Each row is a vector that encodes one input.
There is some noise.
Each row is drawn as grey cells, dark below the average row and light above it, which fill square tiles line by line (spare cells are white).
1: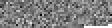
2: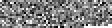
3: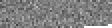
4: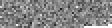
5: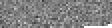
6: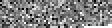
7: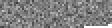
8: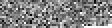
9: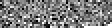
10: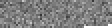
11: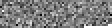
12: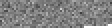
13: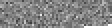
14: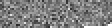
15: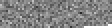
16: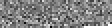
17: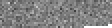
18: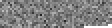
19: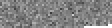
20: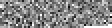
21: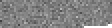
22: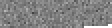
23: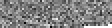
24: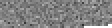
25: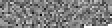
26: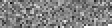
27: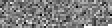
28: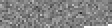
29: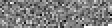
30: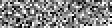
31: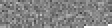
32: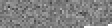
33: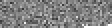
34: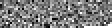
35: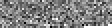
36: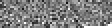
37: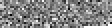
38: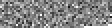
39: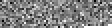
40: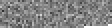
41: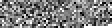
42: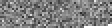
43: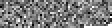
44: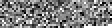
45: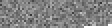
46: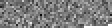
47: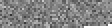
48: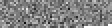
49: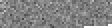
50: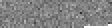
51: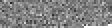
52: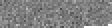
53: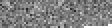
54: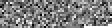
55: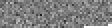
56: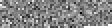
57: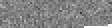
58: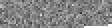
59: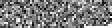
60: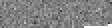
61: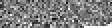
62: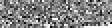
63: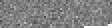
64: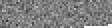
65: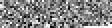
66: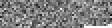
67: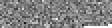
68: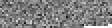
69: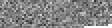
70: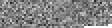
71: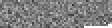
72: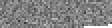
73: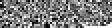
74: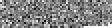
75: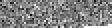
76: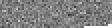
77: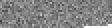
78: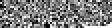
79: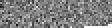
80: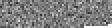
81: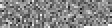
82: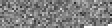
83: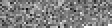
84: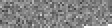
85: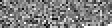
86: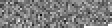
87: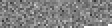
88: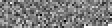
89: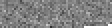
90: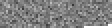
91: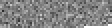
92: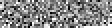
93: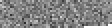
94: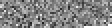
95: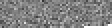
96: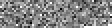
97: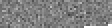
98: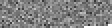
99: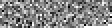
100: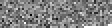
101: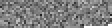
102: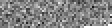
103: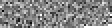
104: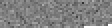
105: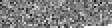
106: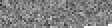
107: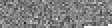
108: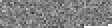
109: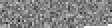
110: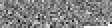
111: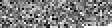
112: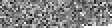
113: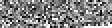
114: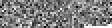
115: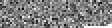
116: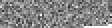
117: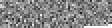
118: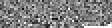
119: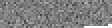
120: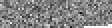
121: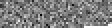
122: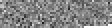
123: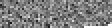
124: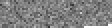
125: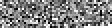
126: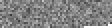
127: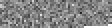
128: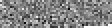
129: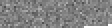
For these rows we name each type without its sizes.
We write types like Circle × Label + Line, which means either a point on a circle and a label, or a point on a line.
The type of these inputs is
List(Line) × Tree.
